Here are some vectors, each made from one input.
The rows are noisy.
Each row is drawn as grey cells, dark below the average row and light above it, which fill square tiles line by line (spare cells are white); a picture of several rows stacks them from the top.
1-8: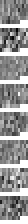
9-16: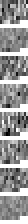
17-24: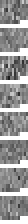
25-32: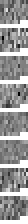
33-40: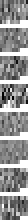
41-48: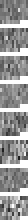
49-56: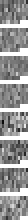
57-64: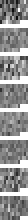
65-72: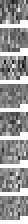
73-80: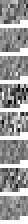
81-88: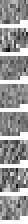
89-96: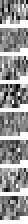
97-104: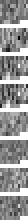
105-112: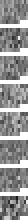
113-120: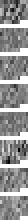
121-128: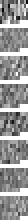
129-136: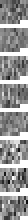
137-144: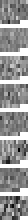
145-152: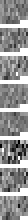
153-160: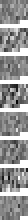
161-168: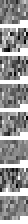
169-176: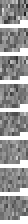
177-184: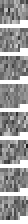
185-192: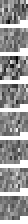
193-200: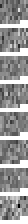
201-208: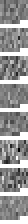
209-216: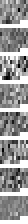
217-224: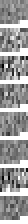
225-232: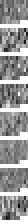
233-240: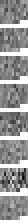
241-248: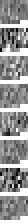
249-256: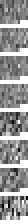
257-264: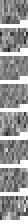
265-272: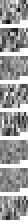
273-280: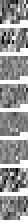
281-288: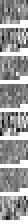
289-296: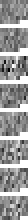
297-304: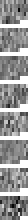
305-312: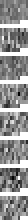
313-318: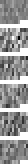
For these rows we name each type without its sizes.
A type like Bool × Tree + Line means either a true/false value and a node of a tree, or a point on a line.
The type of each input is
List(Circle).
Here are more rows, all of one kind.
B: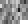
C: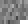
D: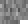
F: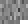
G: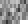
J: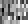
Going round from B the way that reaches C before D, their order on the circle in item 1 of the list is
B, G, J, C, F, D.
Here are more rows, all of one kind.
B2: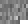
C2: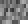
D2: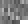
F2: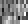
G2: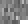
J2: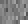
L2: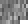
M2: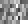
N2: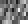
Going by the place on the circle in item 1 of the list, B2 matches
D2 and L2.
